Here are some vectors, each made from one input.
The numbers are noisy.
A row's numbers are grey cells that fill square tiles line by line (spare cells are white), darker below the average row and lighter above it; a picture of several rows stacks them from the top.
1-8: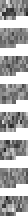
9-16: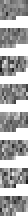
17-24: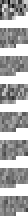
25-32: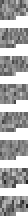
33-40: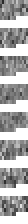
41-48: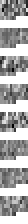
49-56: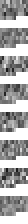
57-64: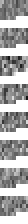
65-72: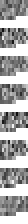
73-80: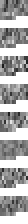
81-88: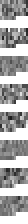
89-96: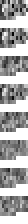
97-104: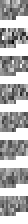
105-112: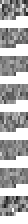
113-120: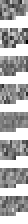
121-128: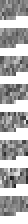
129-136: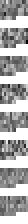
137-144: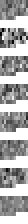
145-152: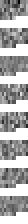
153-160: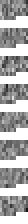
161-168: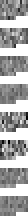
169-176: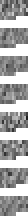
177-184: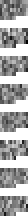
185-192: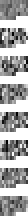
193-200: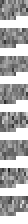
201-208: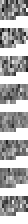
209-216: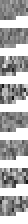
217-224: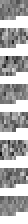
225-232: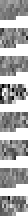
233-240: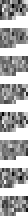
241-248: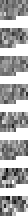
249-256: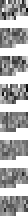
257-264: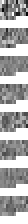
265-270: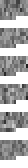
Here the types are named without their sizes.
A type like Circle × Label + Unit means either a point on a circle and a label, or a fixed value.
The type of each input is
Bool × Label × Label.
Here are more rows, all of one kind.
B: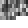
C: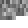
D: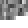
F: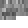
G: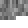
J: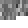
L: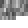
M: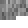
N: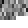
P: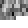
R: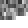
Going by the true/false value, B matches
D, G and N.
